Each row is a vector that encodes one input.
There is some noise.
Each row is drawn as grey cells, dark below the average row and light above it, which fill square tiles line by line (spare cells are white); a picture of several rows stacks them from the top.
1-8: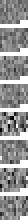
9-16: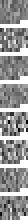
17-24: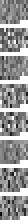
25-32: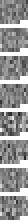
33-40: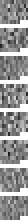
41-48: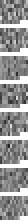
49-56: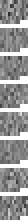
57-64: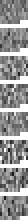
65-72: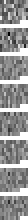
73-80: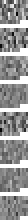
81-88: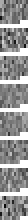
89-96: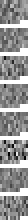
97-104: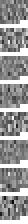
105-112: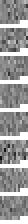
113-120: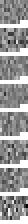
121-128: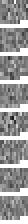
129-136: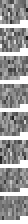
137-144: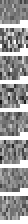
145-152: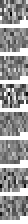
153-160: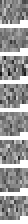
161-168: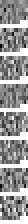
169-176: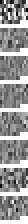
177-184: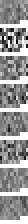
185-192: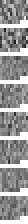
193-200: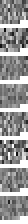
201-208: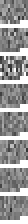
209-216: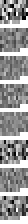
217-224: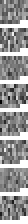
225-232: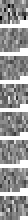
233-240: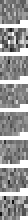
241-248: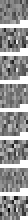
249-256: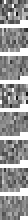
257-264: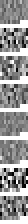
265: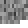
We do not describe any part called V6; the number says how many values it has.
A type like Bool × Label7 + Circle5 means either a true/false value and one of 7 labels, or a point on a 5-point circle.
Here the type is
(Bool × Bool × Bool × Bool + Label11) × V6.
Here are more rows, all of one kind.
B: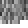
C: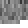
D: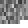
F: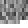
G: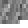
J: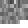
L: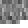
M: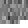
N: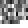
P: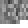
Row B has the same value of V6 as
C and D.
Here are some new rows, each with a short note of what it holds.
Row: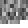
one of 11 labels and a value of V6
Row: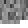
one of 11 labels and a value of V6
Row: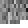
four true/false values and a value of V6
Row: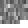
one of 11 labels and a value of V6
